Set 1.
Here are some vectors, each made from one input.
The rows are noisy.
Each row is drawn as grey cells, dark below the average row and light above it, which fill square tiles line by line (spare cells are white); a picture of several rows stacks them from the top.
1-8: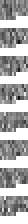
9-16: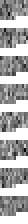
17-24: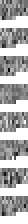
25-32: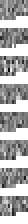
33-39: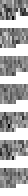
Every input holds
a node of a 7-node tree.
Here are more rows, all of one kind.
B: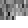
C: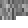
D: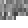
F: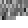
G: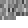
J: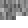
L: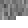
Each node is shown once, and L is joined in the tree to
C, D and J.
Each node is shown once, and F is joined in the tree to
D.
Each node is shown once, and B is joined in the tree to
J.
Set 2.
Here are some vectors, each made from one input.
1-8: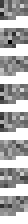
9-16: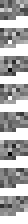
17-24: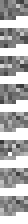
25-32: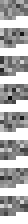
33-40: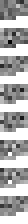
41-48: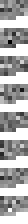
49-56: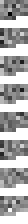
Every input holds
three true/false values.
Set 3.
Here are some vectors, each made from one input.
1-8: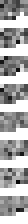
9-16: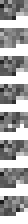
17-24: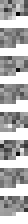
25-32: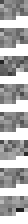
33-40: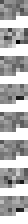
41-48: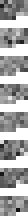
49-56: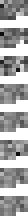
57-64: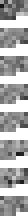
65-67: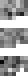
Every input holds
four true/false values.
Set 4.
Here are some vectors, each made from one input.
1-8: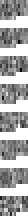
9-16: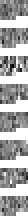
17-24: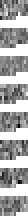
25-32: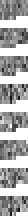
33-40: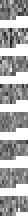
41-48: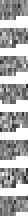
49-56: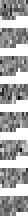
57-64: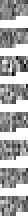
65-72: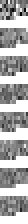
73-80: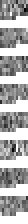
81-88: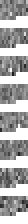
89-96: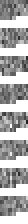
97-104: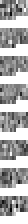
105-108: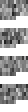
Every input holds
either a fixed value, or a node of an 11-node tree.
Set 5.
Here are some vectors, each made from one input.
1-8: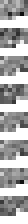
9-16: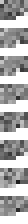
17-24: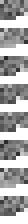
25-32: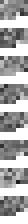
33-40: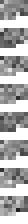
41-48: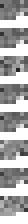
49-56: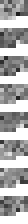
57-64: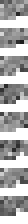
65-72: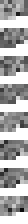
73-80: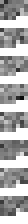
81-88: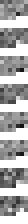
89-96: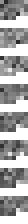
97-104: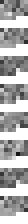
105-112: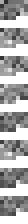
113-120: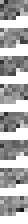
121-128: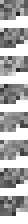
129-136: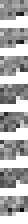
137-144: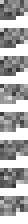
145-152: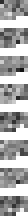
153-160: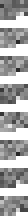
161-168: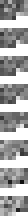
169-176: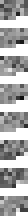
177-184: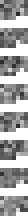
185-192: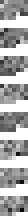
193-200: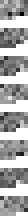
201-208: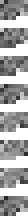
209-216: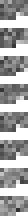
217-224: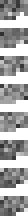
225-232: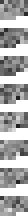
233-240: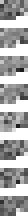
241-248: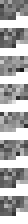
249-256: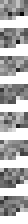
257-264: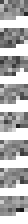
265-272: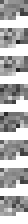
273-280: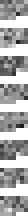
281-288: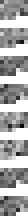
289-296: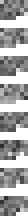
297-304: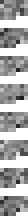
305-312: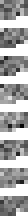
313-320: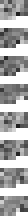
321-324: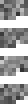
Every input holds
four true/false values.
